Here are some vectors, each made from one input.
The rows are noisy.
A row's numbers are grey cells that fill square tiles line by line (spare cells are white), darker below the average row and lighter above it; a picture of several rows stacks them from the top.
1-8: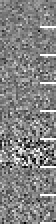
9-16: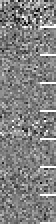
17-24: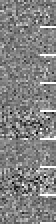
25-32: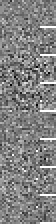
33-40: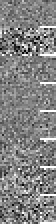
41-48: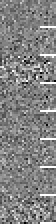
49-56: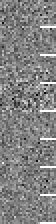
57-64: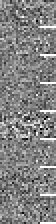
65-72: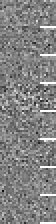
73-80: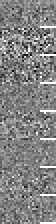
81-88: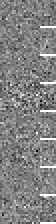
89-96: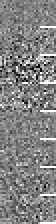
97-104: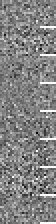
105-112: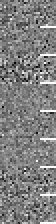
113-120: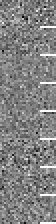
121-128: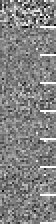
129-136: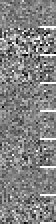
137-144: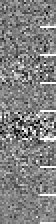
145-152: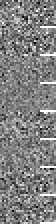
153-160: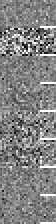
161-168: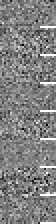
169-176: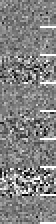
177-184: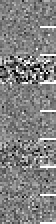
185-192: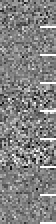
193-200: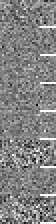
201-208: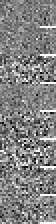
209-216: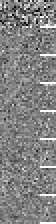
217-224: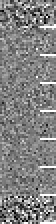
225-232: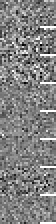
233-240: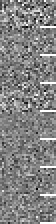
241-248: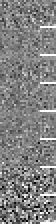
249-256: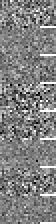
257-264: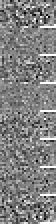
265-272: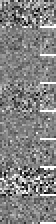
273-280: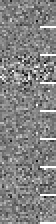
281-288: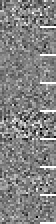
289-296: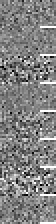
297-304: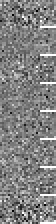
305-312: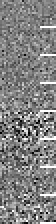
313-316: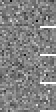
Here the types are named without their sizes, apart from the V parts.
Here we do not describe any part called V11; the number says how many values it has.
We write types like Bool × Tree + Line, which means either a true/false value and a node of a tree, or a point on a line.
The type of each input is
(Bool × Circle + V11) × (Label + Line).
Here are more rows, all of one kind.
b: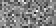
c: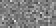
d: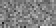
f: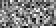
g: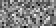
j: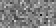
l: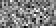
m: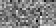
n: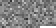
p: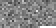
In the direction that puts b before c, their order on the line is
n, m, p, b, j, c, l, f, g, d.
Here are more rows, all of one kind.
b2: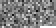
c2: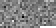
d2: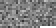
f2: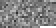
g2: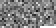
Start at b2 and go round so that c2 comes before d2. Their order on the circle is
b2, f2, c2, d2, g2.
